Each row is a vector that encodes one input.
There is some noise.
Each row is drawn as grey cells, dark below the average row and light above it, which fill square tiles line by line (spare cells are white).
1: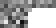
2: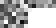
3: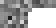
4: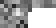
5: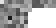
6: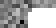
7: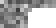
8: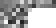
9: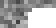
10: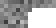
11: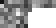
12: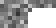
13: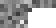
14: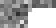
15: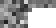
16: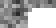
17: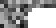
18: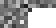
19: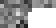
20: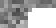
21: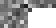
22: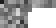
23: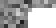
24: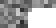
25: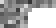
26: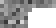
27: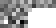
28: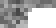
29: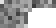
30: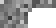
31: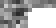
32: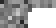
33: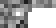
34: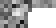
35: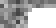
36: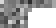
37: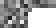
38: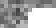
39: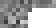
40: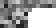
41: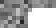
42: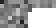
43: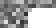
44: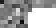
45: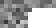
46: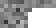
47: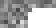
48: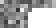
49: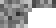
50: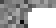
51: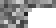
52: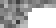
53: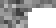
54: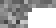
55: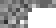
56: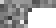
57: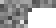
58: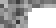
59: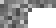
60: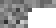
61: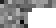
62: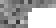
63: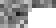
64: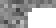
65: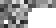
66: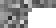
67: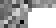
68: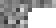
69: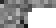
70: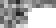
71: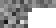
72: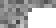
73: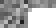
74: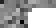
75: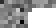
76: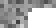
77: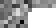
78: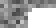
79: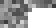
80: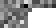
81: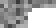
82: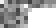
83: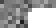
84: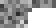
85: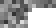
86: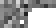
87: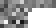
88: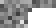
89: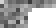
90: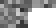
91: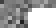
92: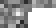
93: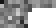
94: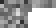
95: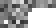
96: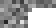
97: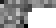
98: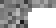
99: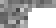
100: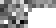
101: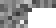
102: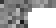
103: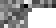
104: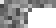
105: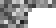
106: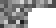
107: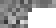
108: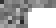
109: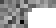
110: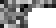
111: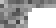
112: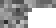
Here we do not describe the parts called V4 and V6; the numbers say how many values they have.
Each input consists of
a true/false value, together with either one of 5 labels, or a value of V4 and a value of V6.
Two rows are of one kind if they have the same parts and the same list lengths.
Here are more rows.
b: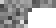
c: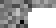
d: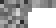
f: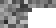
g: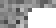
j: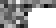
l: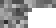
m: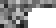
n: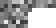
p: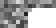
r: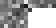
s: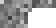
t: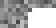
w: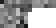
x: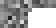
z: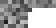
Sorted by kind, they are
b, j, m, n, p, r, s, x
c, d, f, g, l, t, w, z

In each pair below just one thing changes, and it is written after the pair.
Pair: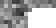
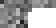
the true/false value
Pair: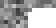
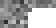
the value of V4
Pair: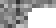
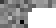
the true/false value
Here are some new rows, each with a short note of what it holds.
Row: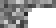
one of 5 labels and a true/false value
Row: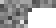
one of 5 labels and a true/false value
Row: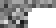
one of 5 labels and a true/false value
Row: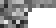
one of 5 labels and a true/false value
